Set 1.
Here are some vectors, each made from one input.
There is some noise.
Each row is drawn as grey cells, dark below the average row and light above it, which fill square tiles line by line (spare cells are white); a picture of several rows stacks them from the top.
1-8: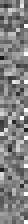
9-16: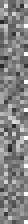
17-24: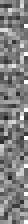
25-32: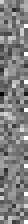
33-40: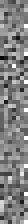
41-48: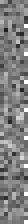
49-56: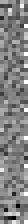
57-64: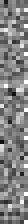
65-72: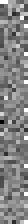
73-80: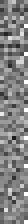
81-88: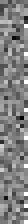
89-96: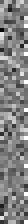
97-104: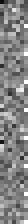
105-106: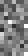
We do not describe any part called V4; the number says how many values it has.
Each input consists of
either a point on a 10-point circle and a true/false value, or a value of V4.
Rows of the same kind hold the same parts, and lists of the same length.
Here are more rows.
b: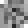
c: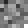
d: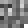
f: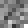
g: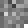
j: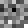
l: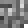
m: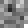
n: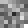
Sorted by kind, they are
b, c, f, g, j
d, l, m, n

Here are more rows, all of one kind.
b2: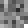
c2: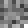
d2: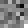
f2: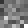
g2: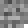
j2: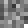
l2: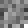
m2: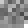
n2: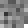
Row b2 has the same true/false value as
g2, j2 and n2.
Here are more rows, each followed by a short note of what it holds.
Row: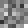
a point on a 10-point circle and a true/false value
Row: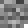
a value of V4
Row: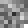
a value of V4
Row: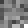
a point on a 10-point circle and a true/false value
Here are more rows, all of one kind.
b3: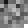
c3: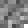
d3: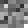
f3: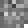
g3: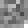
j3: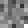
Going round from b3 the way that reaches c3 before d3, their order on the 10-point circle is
b3, c3, d3, f3, j3, g3.
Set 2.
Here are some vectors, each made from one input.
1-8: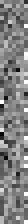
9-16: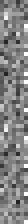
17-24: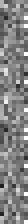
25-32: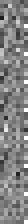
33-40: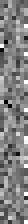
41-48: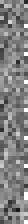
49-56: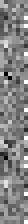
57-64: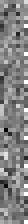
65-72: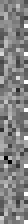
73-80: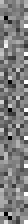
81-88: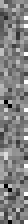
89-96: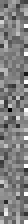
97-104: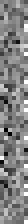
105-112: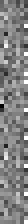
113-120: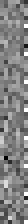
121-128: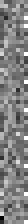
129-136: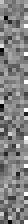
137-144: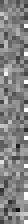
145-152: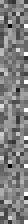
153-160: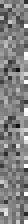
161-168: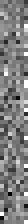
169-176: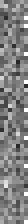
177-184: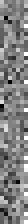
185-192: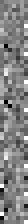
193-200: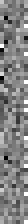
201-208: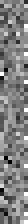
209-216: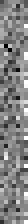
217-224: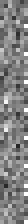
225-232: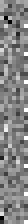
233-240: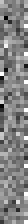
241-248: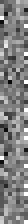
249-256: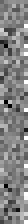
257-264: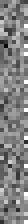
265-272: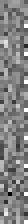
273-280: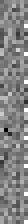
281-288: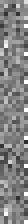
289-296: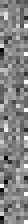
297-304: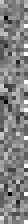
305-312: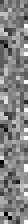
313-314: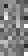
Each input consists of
either a point on a 15-point circle and a true/false value, or a node of an 11-node tree.
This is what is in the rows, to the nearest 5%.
About 55% of them hold a point on a 15-point circle and a true/false value. The rest hold a node of an 11-node tree.
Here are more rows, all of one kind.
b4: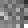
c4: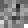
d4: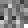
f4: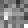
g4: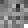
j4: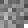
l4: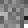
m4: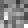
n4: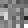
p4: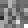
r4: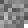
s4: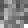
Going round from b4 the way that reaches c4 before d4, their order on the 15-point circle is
b4, l4, j4, r4, g4, c4, d4, p4, s4, m4, f4, n4.
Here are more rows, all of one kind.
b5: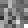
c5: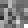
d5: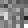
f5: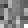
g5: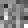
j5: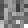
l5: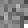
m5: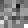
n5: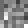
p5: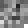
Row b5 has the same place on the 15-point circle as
c5 and j5.
